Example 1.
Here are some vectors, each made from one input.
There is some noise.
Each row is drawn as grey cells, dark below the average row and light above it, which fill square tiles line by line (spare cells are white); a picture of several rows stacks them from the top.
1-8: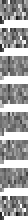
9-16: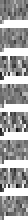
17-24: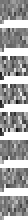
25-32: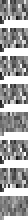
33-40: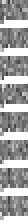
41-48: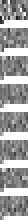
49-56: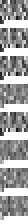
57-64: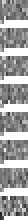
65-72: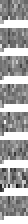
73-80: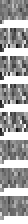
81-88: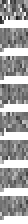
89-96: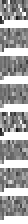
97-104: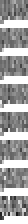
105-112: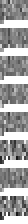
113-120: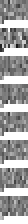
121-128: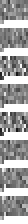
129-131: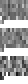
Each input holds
either a point on each of two 3-point lines, or a point on a 5-point line and three true/false values.
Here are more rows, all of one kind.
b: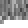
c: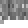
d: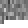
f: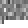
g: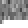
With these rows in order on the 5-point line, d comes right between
b and c.
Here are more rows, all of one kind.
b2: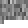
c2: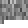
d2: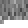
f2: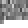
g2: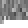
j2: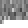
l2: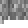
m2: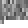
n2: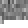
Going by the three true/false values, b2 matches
c2, f2 and m2.
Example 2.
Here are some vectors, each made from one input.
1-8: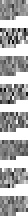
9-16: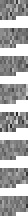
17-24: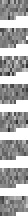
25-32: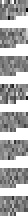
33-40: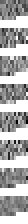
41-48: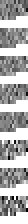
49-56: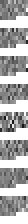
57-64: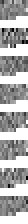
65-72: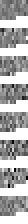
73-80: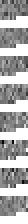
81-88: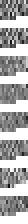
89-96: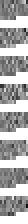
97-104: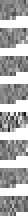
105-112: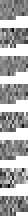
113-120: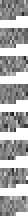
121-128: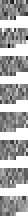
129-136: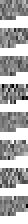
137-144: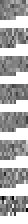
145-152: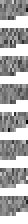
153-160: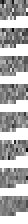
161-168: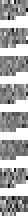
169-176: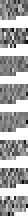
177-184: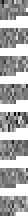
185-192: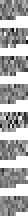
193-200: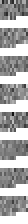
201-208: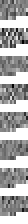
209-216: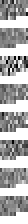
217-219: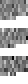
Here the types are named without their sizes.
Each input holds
a true/false value, together with either a point on a circle, or a node of a tree.
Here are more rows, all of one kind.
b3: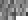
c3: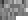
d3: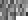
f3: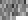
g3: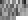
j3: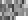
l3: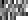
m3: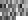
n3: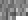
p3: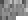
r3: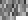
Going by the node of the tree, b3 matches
d3, m3 and n3.
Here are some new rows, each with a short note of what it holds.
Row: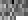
a point on a circle and a true/false value
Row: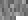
a point on a circle and a true/false value
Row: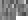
a point on a circle and a true/false value
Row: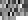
a point on a circle and a true/false value
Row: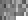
a node of a tree and a true/false value
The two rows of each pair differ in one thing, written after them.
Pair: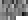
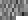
the place on the circle
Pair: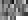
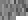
the place on the circle
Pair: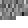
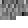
the true/false value
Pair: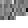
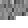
the place on the circle
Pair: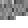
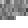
the place on the circle
